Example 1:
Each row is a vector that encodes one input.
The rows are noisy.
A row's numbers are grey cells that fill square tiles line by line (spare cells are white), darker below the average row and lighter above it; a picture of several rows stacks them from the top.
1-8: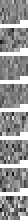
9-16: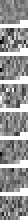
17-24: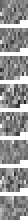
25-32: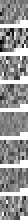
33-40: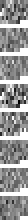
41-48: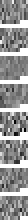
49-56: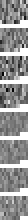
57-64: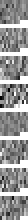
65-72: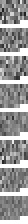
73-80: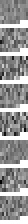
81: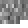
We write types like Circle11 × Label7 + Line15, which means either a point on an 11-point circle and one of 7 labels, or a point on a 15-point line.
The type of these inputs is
Line8 + Line9.
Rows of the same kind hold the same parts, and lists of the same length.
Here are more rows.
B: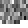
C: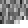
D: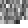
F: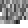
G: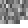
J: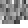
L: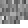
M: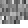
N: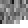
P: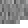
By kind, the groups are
B, C, J, L, M, P
D, F, G, N

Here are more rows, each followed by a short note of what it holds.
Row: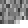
a point on an 8-point line
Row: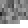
a point on a 9-point line
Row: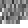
a point on a 9-point line
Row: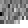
a point on an 8-point line
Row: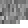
a point on an 8-point line
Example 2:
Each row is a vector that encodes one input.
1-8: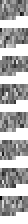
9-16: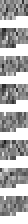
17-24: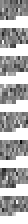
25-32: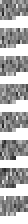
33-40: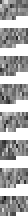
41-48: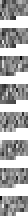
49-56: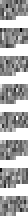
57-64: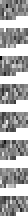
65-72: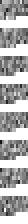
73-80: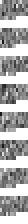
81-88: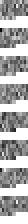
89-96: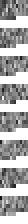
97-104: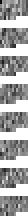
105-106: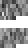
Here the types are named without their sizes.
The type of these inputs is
(Bool × Bool × Bool + Unit) × Circle.
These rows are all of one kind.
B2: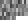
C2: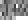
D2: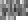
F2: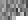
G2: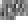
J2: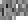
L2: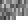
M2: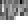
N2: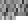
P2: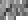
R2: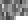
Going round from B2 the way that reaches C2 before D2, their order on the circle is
B2, L2, R2, M2, C2, N2, G2, P2, D2, F2, J2.
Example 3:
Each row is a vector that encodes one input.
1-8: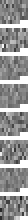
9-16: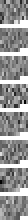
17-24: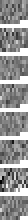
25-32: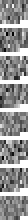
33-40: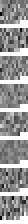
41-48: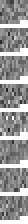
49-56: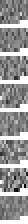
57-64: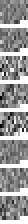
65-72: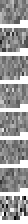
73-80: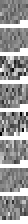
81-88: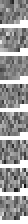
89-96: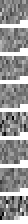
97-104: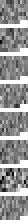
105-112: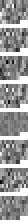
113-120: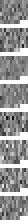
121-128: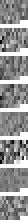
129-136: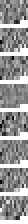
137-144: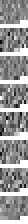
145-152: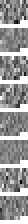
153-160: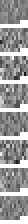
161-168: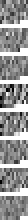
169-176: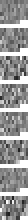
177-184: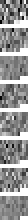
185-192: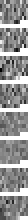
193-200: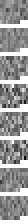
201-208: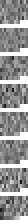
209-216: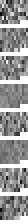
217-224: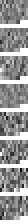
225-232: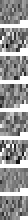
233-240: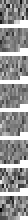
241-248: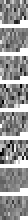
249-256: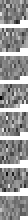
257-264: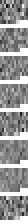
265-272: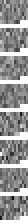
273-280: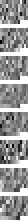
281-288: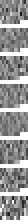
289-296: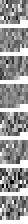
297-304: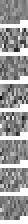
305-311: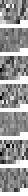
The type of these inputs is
Line9 + Line11.
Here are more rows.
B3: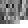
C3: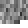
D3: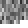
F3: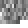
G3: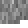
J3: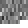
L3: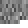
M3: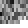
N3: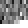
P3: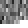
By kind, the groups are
B3, J3, L3, M3, N3, P3
C3, D3, F3, G3

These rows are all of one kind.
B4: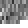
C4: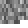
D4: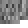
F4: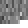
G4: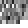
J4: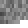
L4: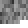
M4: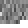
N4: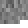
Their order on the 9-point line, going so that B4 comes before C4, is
N4, B4, C4, L4, F4, M4, J4, D4, G4.
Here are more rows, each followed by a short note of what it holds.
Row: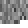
a point on a 9-point line
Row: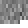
a point on an 11-point line
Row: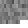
a point on a 9-point line
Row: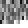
a point on an 11-point line
